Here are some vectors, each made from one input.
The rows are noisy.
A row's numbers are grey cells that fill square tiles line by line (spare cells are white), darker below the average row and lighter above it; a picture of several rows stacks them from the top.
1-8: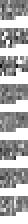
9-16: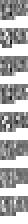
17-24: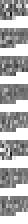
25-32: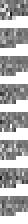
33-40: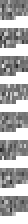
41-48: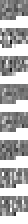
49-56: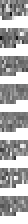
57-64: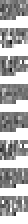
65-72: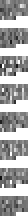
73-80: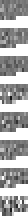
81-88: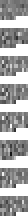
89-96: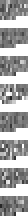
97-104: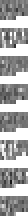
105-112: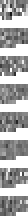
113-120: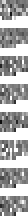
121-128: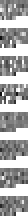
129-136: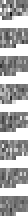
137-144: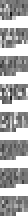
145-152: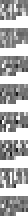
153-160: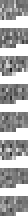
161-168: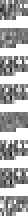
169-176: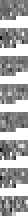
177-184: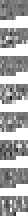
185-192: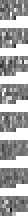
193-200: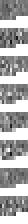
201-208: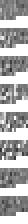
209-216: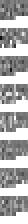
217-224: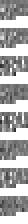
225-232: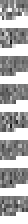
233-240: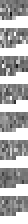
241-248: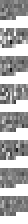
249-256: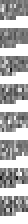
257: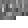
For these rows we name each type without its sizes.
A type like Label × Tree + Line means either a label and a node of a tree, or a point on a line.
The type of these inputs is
Bool × Line.
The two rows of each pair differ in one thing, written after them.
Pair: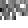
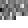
the true/false value
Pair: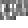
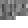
the place on the line
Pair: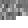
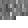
the true/false value
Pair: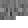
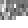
the place on the line
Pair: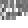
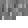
the true/false value
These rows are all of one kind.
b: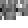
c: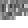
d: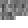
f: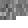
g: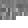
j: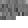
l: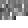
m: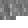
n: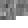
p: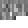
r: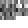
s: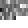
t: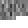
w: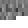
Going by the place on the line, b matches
f, n, r and w.
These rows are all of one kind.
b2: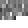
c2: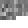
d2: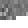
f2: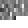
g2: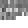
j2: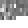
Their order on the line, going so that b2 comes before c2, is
b2, j2, g2, f2, c2, d2.
